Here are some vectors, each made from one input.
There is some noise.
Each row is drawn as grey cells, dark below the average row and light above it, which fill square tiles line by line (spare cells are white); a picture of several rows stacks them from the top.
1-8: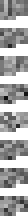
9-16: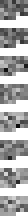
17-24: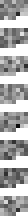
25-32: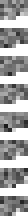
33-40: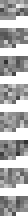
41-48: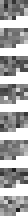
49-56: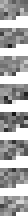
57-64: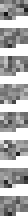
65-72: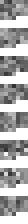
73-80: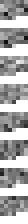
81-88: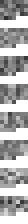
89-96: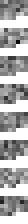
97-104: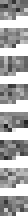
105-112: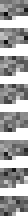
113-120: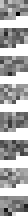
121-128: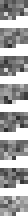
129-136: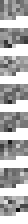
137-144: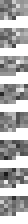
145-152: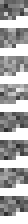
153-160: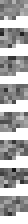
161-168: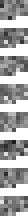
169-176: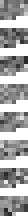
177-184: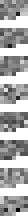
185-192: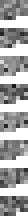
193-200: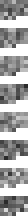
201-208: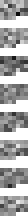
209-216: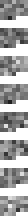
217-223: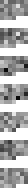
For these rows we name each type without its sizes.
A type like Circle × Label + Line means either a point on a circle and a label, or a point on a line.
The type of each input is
(Bool × Bool × Bool + Unit) × Circle.
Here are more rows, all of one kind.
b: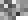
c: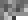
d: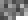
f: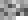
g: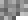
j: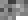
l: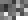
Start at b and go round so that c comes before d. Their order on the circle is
b, l, c, d, j, f, g.
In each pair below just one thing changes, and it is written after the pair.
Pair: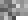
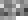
the place on the circle
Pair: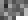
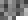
one of the three true/false values
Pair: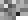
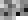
the place on the circle
